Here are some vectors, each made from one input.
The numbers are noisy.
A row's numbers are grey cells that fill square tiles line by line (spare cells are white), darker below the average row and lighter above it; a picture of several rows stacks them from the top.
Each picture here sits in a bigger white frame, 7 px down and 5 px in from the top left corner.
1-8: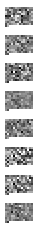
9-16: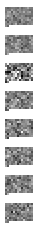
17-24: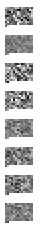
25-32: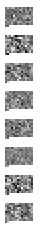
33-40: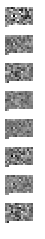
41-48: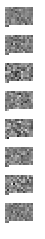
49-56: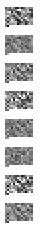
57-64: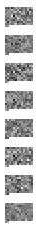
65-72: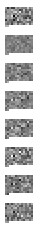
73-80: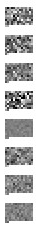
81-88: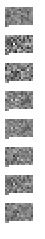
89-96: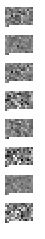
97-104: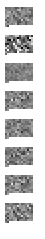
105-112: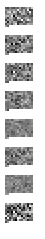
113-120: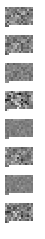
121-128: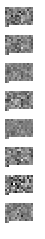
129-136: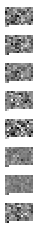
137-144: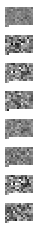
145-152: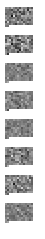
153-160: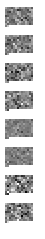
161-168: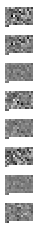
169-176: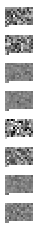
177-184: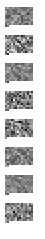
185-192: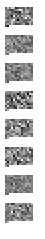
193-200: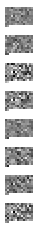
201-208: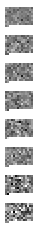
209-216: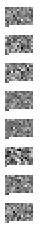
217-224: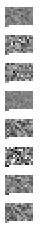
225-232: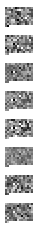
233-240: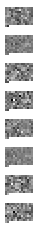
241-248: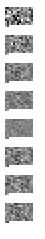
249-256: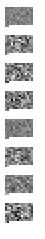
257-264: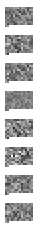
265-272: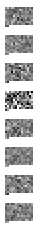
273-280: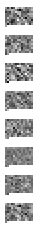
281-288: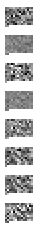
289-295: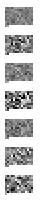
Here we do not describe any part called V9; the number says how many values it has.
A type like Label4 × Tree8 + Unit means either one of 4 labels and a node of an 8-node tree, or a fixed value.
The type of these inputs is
Bool × (Label11 + Line8 × V9).
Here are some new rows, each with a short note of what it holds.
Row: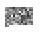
one of 11 labels and a true/false value
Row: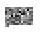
one of 11 labels and a true/false value
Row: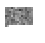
a point on an 8-point line, a true/false value and a value of V9
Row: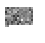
a point on an 8-point line, a true/false value and a value of V9
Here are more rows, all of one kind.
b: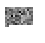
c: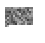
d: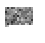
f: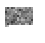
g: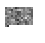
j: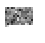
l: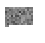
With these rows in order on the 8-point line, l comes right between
f and g.
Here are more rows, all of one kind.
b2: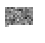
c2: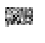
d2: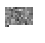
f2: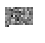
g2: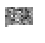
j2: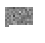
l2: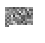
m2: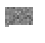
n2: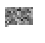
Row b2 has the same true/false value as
c2 and g2.
